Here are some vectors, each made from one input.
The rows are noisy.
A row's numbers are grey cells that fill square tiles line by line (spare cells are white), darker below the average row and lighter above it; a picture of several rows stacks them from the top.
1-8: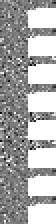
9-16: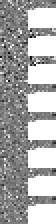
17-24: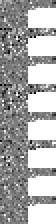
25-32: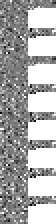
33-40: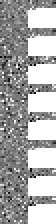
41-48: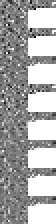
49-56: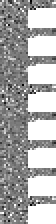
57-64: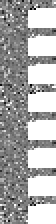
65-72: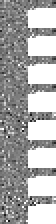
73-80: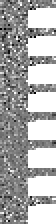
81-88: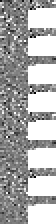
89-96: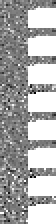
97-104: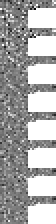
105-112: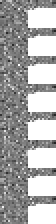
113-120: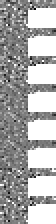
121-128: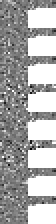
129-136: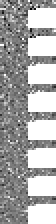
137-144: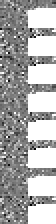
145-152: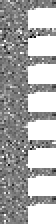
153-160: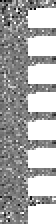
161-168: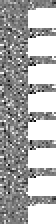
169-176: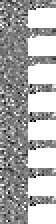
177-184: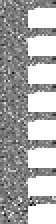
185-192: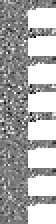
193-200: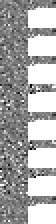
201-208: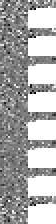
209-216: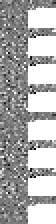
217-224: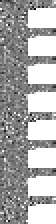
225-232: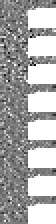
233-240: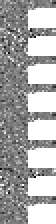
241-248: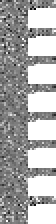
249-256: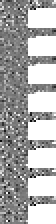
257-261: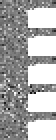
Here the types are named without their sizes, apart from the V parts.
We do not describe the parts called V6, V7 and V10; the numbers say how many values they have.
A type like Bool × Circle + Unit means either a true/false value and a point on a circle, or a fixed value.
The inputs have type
Bool × Bool × Bool × V7 × V10 + Circle × (Circle + V6) + Unit.
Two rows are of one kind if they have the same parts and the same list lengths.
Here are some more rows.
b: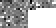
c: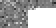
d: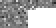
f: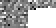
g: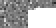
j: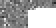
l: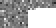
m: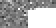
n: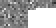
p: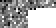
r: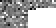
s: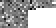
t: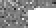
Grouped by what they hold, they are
b, s
c, d, g, j, l, m, n, t
f, r
p

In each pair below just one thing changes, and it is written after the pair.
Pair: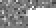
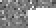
the value of V10
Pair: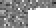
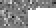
the value of V10
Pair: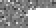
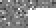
one of the three true/false values
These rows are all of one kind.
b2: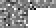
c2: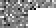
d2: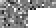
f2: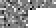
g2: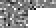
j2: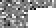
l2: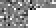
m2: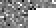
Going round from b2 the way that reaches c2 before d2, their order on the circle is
b2, g2, l2, m2, c2, f2, d2, j2.
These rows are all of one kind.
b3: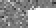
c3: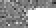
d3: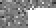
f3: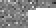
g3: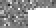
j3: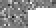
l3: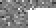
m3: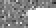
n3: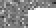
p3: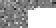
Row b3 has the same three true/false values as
c3, f3, m3 and p3.
